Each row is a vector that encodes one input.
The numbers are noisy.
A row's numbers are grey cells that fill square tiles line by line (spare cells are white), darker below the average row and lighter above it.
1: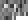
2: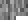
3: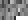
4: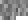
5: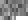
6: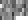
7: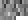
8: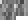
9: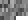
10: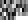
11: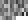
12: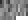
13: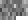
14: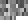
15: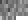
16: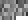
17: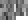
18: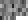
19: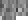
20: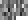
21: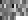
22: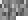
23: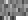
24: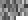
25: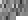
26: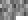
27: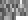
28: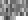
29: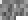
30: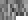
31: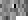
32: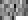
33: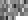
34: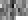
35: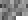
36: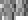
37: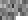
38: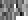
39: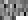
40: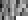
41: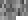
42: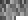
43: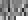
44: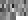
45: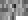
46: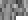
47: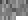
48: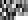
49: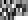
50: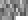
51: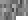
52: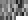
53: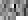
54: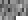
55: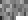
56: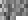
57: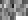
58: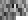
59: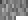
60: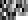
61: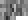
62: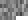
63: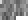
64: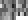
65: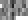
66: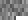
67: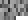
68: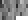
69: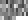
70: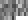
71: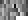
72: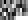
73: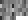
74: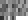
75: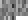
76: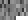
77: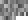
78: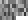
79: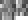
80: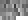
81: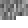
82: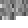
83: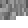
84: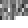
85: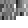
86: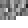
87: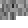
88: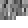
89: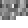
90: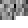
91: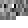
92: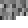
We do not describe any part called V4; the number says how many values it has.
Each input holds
a list of up to two items, each one of 5 labels and a value of V4.
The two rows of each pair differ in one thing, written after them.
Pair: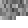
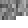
the label in item 2 of the list
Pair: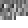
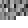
the value of V4 in item 1 of the list
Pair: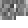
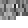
the value of V4 in item 1 of the list
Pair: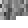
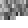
the value of V4 in item 1 of the list
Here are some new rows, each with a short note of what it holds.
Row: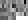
a list of one item
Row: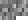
a list of two items
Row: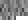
a list of two items
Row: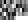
the empty list
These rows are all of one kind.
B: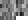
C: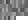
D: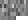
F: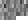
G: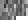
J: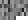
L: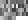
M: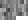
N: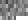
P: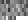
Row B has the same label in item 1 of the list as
F, M and P.
